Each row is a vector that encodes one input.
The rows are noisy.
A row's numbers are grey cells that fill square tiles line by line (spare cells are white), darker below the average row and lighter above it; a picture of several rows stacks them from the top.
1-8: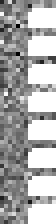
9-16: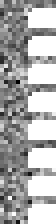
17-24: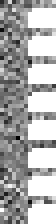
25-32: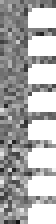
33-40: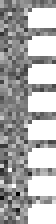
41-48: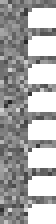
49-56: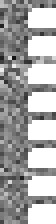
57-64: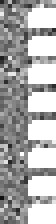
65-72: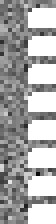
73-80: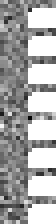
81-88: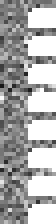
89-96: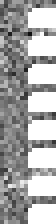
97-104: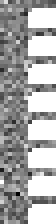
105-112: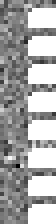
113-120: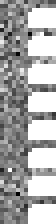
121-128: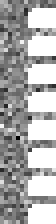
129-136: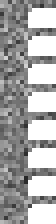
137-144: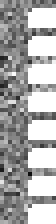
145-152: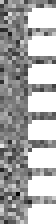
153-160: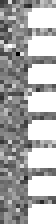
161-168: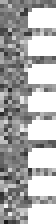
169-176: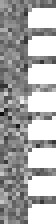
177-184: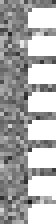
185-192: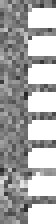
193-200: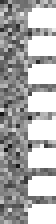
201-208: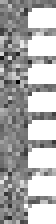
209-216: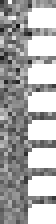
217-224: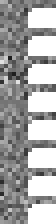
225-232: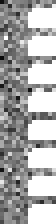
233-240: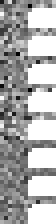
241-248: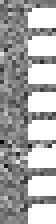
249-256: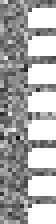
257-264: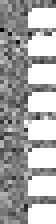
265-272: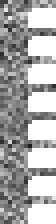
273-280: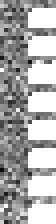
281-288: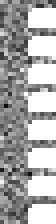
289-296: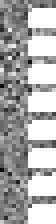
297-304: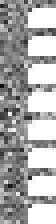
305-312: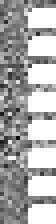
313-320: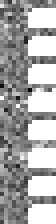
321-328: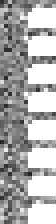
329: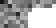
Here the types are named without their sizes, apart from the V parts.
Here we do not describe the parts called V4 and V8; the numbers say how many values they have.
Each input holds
either a value of V4 and a value of V8, or a list of points on a line.
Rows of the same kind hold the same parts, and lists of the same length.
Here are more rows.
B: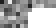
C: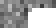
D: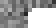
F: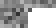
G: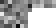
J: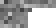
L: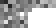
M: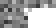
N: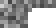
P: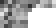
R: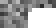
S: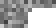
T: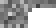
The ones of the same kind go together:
B, G, L, P
C, D, N, R
F, J, S, T
M

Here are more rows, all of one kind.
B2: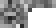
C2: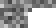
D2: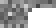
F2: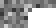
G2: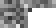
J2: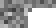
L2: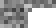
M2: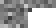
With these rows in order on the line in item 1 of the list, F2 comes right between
J2 and L2.
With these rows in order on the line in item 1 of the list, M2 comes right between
G2 and L2.
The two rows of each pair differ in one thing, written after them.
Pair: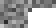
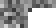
the place on the line in item 2 of the list
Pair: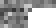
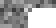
the place on the line in item 2 of the list
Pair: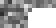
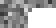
the place on the line in item 2 of the list
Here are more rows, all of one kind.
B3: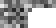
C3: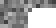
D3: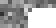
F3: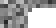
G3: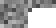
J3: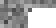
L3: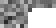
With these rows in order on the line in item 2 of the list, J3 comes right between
B3 and D3.
